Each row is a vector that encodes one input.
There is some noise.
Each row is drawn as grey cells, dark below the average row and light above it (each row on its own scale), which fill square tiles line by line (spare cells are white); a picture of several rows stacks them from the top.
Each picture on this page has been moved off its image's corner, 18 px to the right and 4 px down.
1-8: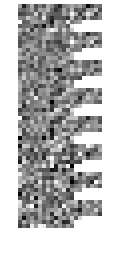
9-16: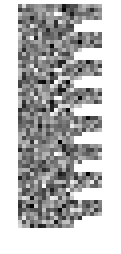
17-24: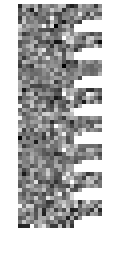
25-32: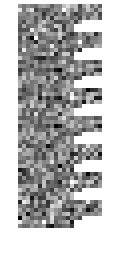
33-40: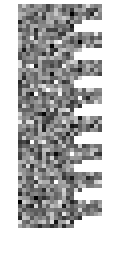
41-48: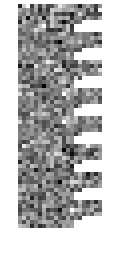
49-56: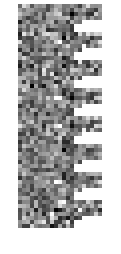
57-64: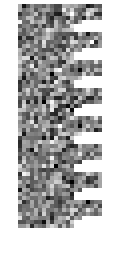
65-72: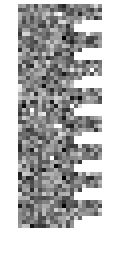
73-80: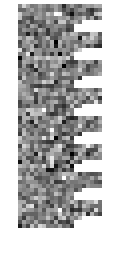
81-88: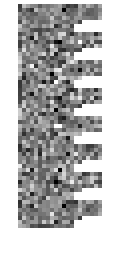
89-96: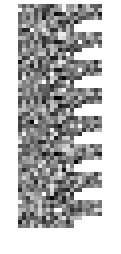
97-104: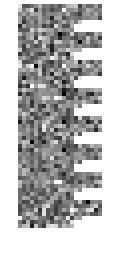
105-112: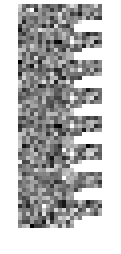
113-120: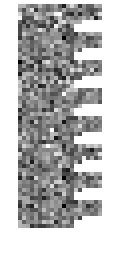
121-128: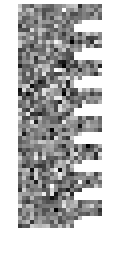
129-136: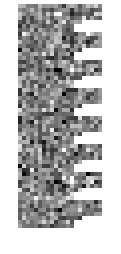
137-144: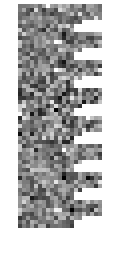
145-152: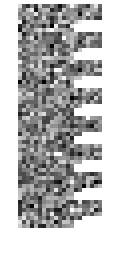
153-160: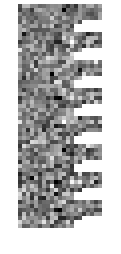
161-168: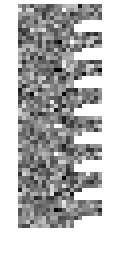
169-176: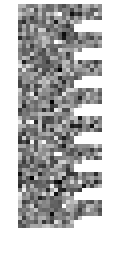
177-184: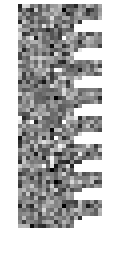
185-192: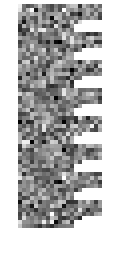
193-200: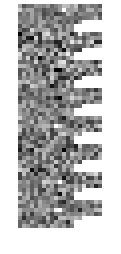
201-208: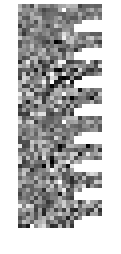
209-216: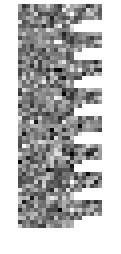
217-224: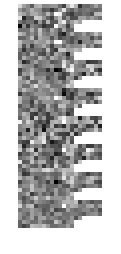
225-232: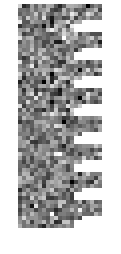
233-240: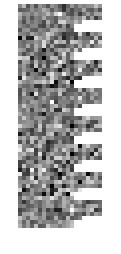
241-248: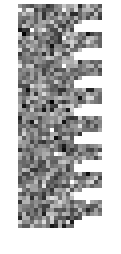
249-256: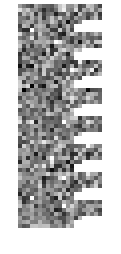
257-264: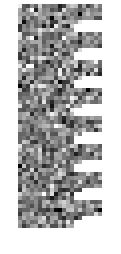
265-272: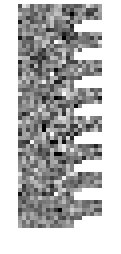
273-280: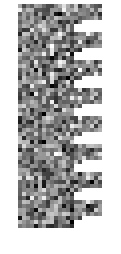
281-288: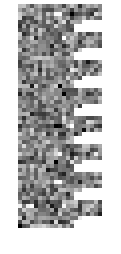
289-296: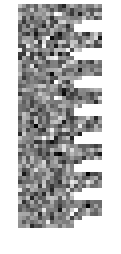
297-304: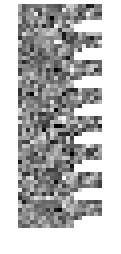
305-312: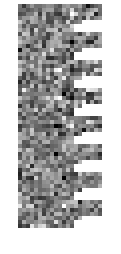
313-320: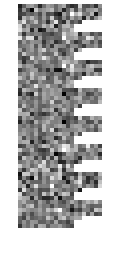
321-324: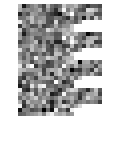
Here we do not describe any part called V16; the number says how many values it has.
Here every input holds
one of 6 labels, together with either a fixed value, or one of 6 labels and a value of V16.
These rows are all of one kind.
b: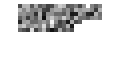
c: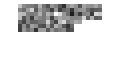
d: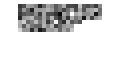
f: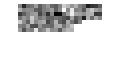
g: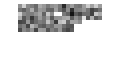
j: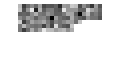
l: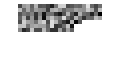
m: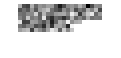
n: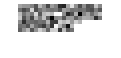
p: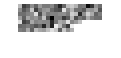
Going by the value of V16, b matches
f, j, m and p.
